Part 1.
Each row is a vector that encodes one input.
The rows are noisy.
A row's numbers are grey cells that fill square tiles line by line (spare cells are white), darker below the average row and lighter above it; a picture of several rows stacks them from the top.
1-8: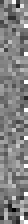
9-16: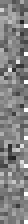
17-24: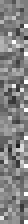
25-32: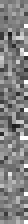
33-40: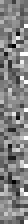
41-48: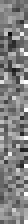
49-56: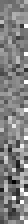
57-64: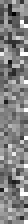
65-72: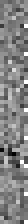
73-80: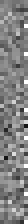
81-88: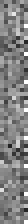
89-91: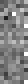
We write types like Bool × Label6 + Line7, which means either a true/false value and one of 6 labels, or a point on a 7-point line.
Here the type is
Circle8 × Circle8 + Line5.
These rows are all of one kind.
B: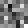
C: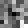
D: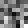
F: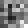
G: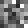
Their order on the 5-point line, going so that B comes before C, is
G, F, B, D, C.
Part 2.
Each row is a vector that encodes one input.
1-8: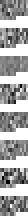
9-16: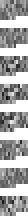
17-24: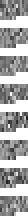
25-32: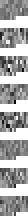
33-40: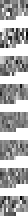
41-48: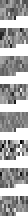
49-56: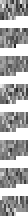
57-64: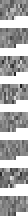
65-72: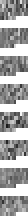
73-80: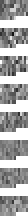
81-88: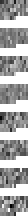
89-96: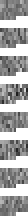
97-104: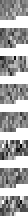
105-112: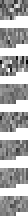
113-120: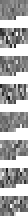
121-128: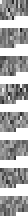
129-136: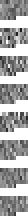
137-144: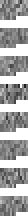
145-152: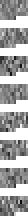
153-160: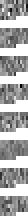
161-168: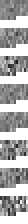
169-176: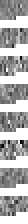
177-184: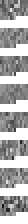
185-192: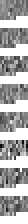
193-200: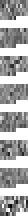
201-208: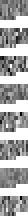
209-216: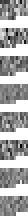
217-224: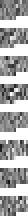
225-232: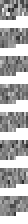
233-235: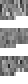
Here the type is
Circle16 × Circle16 + Line10 × Line10 + Unit.
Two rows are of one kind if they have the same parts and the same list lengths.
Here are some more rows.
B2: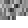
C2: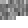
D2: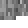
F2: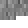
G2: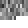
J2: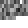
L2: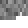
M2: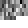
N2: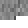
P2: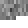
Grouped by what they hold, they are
B2, C2, D2, F2, G2, J2, N2, P2
L2
M2

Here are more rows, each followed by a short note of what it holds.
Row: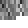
a fixed value
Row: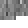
a point on each of two 16-point circles
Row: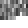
a fixed value
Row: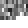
a fixed value
